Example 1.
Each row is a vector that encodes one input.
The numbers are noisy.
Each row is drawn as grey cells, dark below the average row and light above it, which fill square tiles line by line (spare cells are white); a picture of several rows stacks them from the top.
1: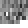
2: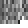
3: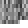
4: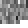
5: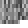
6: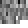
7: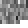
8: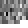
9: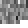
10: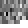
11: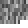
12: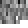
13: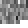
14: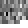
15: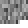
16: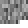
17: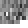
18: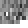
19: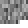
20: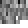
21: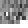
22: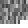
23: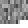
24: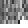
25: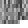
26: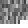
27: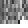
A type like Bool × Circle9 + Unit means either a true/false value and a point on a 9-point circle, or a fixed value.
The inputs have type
Bool × Bool × Bool.
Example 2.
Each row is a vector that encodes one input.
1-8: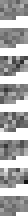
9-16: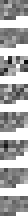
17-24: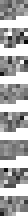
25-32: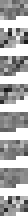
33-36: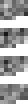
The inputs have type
Circle8.
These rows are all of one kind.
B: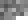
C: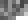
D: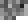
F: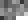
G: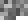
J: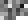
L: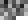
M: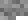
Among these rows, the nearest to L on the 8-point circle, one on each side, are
B and D.
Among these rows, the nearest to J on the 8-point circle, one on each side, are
D and M.
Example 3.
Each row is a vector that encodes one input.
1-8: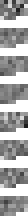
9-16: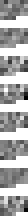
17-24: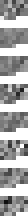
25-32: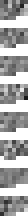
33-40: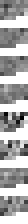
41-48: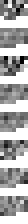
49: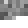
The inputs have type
Line8.
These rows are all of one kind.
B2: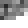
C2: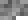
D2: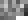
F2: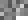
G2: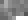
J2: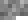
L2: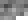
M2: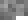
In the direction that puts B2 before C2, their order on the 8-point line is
F2, D2, M2, G2, B2, J2, L2, C2.
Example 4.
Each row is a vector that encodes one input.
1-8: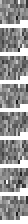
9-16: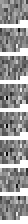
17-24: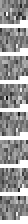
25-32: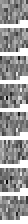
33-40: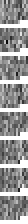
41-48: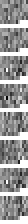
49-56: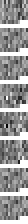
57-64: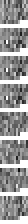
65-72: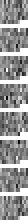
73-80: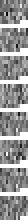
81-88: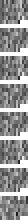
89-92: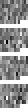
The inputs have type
Bool × Bool × Bool.
